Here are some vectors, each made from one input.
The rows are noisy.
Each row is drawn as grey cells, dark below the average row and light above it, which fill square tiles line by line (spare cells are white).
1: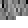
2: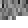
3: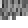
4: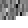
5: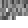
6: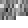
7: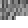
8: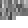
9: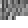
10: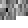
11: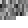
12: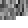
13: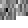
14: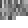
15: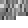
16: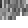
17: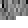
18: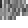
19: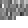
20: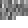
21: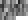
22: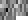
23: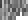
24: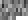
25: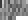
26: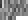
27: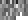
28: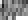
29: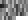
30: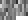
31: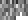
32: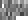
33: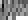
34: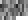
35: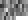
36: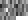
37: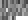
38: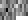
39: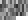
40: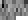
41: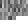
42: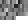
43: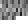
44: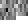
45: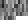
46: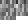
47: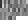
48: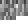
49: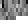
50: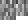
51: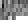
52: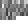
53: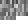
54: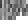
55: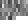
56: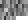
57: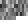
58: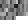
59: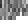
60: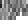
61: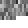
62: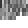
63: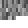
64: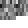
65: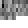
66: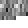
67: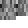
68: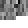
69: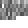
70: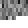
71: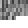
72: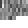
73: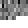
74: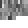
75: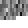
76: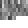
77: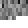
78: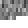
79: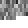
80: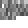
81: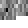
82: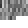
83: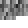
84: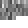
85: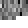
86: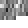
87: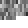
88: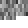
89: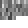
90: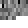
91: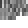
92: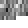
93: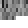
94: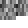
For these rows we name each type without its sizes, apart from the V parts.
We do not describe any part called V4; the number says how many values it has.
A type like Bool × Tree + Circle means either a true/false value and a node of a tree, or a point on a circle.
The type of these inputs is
Bool × (Label × V4 + Line).
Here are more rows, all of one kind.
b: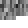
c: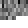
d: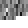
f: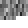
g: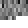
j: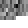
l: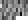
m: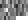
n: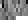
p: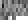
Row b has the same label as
c and j.
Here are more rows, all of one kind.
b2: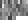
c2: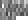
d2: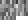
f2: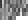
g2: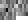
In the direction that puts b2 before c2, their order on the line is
f2, d2, b2, g2, c2.
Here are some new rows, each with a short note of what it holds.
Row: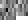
a point on a line and a true/false value
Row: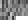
a label, a true/false value and a value of V4
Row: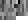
a label, a true/false value and a value of V4
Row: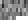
a label, a true/false value and a value of V4
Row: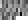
a label, a true/false value and a value of V4
